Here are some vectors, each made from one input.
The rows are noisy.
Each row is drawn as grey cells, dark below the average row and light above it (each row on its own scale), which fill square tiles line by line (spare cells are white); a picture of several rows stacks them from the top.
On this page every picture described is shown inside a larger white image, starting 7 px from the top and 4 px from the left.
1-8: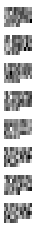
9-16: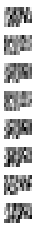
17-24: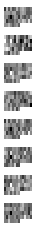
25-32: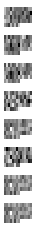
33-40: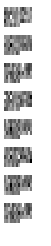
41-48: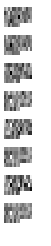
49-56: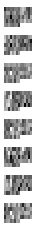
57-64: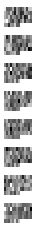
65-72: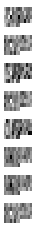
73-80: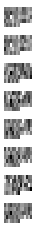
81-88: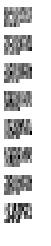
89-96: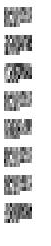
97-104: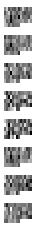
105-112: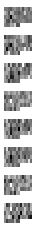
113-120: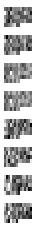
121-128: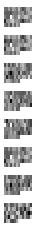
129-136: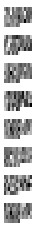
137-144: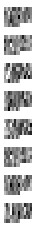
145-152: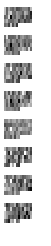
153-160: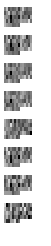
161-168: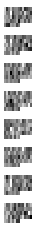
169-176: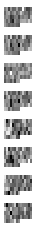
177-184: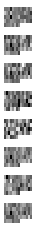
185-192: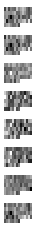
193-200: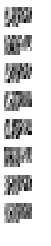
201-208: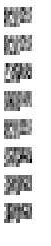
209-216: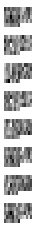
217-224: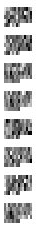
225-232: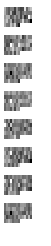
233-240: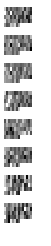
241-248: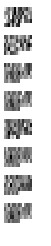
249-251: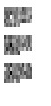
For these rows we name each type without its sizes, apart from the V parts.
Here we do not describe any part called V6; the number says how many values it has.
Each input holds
either a point on a line, or a list of items, each a true/false value and a value of V6.
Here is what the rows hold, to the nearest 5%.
About 20% of them hold a point on a line. The rest are lists of items, each a true/false value and a value of V6.
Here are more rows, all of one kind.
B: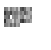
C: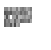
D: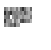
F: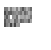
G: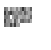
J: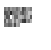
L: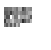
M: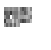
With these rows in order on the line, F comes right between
C and G.
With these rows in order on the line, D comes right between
B and G.
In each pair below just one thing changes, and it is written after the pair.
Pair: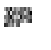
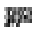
the value of V6 in item 2 of the list
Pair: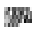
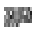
the true/false value in item 2 of the list
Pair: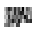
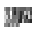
the value of V6 in item 1 of the list
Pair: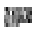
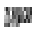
the value of V6 in item 2 of the list
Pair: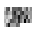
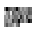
the value of V6 in item 1 of the list
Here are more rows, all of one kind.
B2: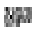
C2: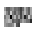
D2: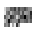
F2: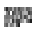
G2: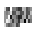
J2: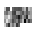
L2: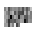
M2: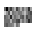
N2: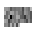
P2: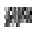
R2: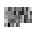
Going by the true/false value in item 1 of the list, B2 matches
G2, J2 and M2.
